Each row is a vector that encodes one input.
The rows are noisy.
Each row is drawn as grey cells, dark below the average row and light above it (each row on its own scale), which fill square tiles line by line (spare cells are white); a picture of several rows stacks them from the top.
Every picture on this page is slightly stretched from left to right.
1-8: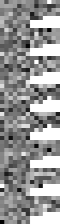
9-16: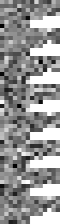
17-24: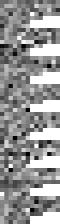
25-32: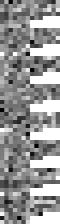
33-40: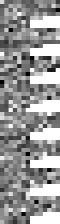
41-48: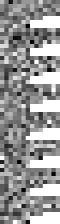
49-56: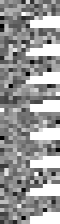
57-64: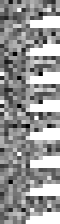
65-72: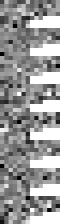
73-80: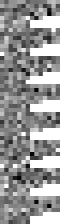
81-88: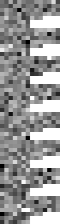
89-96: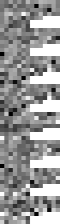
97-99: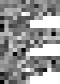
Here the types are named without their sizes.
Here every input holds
a list of points on a line.
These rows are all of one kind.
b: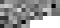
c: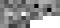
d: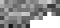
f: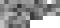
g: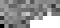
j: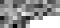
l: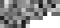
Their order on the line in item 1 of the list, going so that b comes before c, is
l, j, b, g, d, c, f.
